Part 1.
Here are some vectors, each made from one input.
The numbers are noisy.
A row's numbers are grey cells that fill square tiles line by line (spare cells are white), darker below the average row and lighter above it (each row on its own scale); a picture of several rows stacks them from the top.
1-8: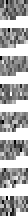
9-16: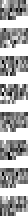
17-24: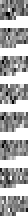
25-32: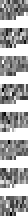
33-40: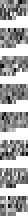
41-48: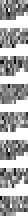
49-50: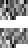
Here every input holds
one of 10 labels.
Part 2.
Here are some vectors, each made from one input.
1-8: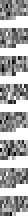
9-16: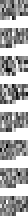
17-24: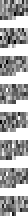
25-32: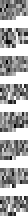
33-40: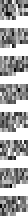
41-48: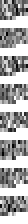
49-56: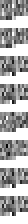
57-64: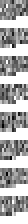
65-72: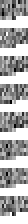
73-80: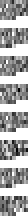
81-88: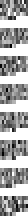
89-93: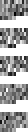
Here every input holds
four true/false values.
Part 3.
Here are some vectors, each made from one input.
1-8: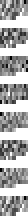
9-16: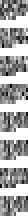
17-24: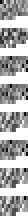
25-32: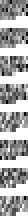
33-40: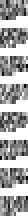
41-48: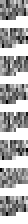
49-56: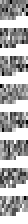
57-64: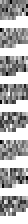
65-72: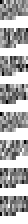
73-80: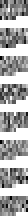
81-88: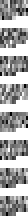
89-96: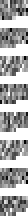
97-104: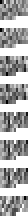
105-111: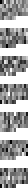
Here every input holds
one of 8 labels.
